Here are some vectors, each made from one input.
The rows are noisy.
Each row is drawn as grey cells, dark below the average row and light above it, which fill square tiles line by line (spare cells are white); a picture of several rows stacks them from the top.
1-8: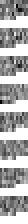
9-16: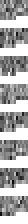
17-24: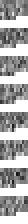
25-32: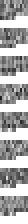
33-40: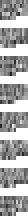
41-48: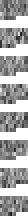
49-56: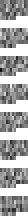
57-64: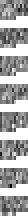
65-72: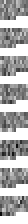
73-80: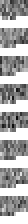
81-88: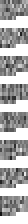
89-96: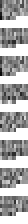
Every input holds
a point on a 9-point line, together with either a point on a 6-point line, or a point on a 9-point line.
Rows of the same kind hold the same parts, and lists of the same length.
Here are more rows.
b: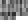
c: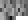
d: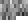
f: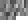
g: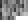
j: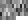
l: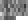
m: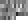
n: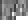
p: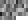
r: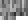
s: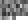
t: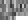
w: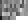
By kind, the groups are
b, c, d, f, m, n, p, r, s
g, j, l, t, w

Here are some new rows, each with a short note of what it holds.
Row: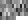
a point on a 6-point line and a point on a 9-point line
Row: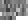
a point on a 6-point line and a point on a 9-point line
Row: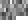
a point on each of two 9-point lines
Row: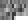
a point on a 6-point line and a point on a 9-point line
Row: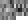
a point on a 6-point line and a point on a 9-point line
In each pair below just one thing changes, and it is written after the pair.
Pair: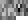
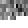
the place on the 9-point line
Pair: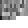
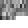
the place on the 9-point line
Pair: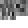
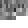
the place on the 9-point line
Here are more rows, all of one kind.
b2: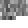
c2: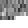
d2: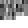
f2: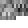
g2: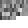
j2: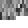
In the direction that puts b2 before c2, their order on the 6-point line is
b2, c2, d2, g2, j2, f2.
